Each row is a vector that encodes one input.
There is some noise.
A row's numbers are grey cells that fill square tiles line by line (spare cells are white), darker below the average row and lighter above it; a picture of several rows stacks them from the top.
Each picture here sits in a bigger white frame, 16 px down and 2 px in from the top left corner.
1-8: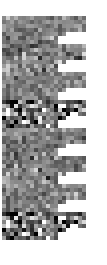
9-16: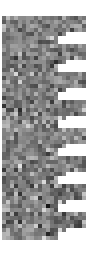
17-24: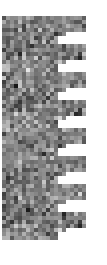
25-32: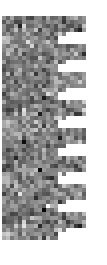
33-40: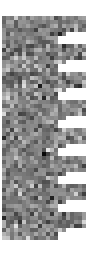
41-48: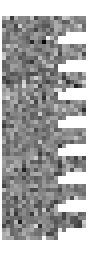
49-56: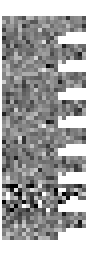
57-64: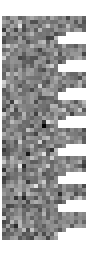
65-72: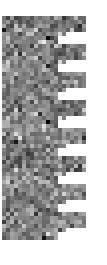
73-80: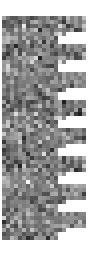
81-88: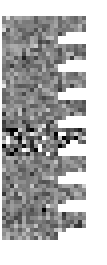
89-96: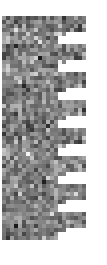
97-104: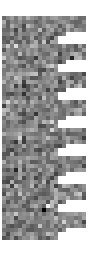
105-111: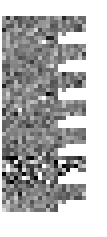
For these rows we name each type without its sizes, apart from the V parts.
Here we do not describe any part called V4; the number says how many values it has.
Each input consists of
a list of items, each a true/false value and a value of V4.
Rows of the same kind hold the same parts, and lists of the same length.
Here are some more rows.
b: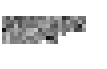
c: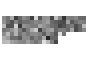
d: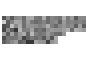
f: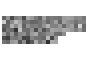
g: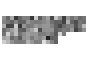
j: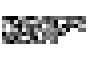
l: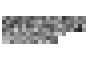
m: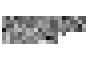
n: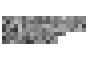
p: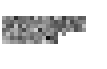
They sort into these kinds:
b, c, g, l, m, p
d, f, n
j

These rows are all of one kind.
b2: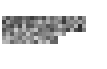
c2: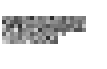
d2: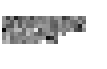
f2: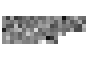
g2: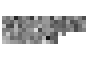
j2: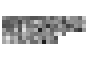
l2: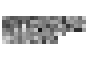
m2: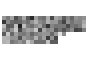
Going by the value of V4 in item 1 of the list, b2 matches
d2 and f2.
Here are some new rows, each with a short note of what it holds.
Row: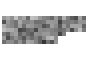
a list of two items
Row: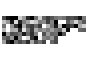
the empty list
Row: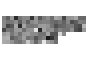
a list of one item
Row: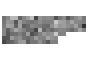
a list of two items
